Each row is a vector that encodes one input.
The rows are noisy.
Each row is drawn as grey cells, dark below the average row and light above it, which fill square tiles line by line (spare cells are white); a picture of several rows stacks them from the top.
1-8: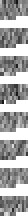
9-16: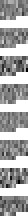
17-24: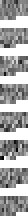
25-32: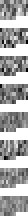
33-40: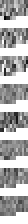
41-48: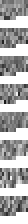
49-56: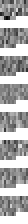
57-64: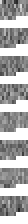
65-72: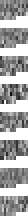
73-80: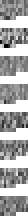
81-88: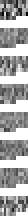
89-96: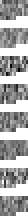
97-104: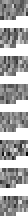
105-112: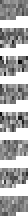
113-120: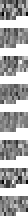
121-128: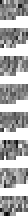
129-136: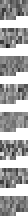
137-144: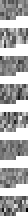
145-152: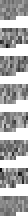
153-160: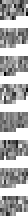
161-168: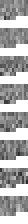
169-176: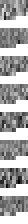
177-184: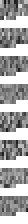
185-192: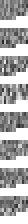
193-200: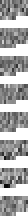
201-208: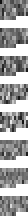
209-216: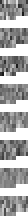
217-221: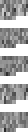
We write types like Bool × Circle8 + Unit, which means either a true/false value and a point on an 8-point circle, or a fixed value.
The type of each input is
Bool × Bool × Bool × Bool + List3(Line4 × Line4).
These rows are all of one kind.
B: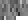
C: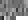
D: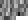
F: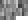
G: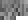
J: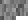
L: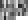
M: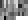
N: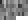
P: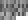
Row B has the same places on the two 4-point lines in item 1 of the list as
D and L.
